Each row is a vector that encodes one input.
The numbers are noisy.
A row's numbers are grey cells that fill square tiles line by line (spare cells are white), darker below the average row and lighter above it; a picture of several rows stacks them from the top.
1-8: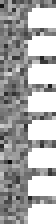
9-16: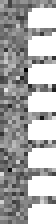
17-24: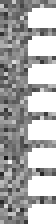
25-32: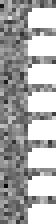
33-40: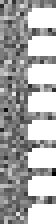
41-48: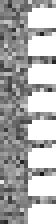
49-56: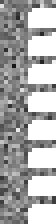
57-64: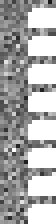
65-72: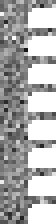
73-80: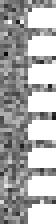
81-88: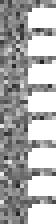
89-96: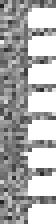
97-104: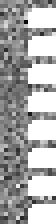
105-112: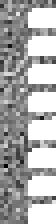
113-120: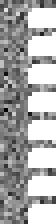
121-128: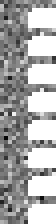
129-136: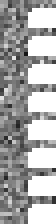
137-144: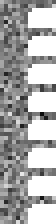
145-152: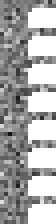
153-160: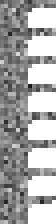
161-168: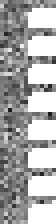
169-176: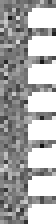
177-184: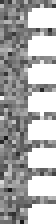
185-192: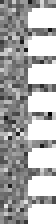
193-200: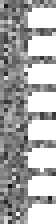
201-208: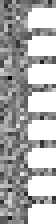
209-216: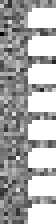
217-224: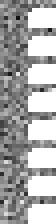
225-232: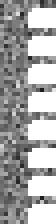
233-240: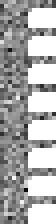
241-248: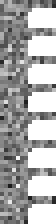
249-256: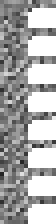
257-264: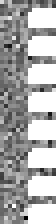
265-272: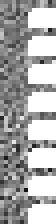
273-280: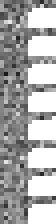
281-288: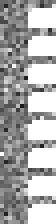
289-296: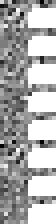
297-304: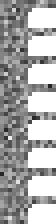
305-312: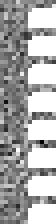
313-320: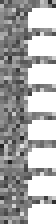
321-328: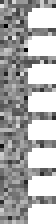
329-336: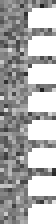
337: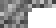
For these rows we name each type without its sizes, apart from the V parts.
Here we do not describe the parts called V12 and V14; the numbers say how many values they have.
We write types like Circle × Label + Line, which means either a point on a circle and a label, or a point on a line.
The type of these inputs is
Bool × Circle + Unit + V12 × V14.
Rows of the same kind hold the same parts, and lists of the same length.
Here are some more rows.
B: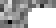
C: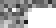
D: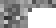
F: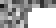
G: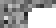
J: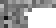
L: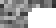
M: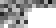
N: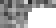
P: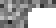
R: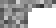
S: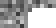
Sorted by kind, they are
B, F, G, L, P, R
C, M
D, J, N, S

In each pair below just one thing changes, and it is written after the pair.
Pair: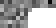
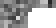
the value of V12
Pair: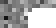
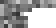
the value of V14
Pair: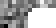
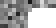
the value of V14
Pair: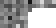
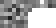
the value of V14
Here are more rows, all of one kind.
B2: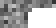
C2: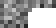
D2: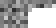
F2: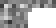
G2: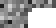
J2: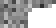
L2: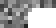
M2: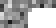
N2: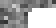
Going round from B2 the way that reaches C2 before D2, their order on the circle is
B2, N2, C2, L2, J2, D2, F2, M2, G2.
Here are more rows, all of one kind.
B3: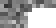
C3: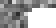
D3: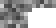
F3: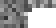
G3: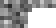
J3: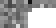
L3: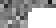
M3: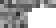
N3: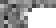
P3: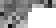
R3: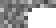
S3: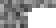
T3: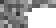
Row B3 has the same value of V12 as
C3, D3, J3 and S3.
